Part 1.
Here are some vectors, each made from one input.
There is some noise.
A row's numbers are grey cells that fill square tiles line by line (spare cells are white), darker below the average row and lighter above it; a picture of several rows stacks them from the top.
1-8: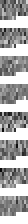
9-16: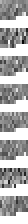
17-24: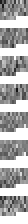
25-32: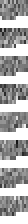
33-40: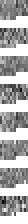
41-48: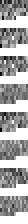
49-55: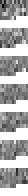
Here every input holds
either one of 4 labels, or a point on an 8-point line.
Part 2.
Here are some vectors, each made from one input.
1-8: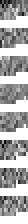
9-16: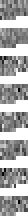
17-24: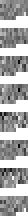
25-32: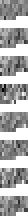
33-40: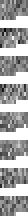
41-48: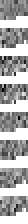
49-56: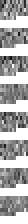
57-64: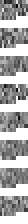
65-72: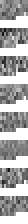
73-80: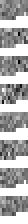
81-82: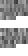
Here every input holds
either one of 4 labels, or a point on a 7-point line.
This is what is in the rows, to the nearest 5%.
About 25% of them hold one of 4 labels. The rest hold a point on a 7-point line.
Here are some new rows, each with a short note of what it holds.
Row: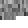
a point on a 7-point line
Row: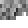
a point on a 7-point line
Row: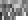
a point on a 7-point line
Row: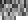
one of 4 labels
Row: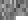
a point on a 7-point line
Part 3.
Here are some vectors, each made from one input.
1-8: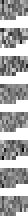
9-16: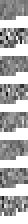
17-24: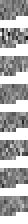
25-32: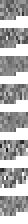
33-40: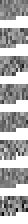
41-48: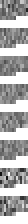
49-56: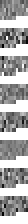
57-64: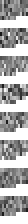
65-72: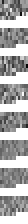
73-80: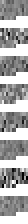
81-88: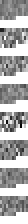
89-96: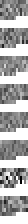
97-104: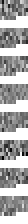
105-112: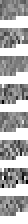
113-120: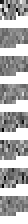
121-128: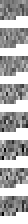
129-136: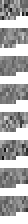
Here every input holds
either one of 9 labels, or a point on a 13-point line.
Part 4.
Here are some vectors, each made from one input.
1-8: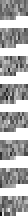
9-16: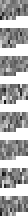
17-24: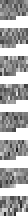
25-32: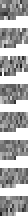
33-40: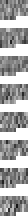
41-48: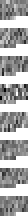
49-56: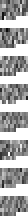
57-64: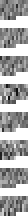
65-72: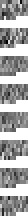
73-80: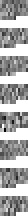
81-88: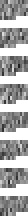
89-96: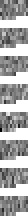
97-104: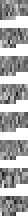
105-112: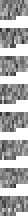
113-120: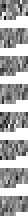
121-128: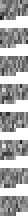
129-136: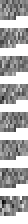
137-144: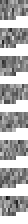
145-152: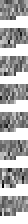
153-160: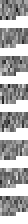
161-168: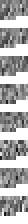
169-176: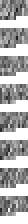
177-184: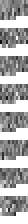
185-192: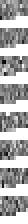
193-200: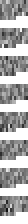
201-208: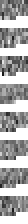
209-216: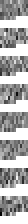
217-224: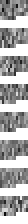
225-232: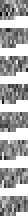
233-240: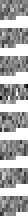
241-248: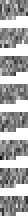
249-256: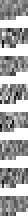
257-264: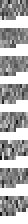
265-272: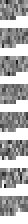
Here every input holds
a point on each of two 10-point lines and a true/false value.
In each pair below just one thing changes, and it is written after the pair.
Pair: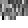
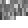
the place on one of the two 10-point lines
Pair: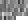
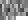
the true/false value
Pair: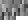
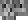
the true/false value
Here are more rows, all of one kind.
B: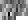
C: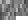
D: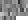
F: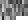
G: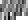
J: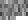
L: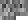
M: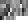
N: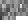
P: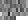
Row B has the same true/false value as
D, G, L and P.
